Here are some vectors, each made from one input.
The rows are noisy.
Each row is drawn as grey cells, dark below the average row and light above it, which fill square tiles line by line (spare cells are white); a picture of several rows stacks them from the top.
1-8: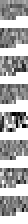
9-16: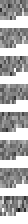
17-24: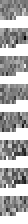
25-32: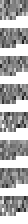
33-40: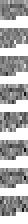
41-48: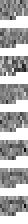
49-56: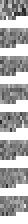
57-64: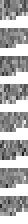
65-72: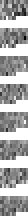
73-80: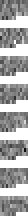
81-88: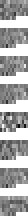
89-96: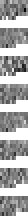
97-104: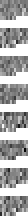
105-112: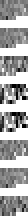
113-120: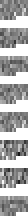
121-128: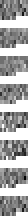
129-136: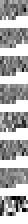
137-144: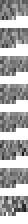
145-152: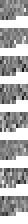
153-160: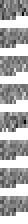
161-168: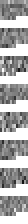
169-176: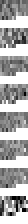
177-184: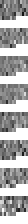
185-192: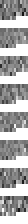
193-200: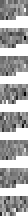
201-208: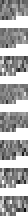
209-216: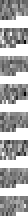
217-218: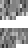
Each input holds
a list of up to two points on a 6-point line.
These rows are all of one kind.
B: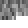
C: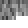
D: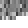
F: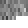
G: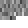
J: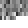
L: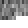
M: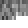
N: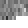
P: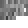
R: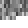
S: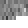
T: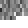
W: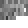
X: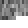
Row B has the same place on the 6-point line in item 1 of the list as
C, L, M and X.
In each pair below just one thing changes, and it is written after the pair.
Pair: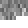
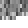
the place on the 6-point line in item 1 of the list
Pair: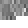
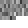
the place on the 6-point line in item 1 of the list
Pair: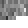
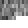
the place on the 6-point line in item 1 of the list
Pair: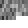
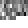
the place on the 6-point line in item 1 of the list
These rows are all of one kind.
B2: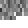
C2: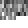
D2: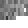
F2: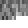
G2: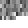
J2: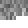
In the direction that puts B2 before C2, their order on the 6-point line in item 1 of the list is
F2, D2, J2, B2, G2, C2.
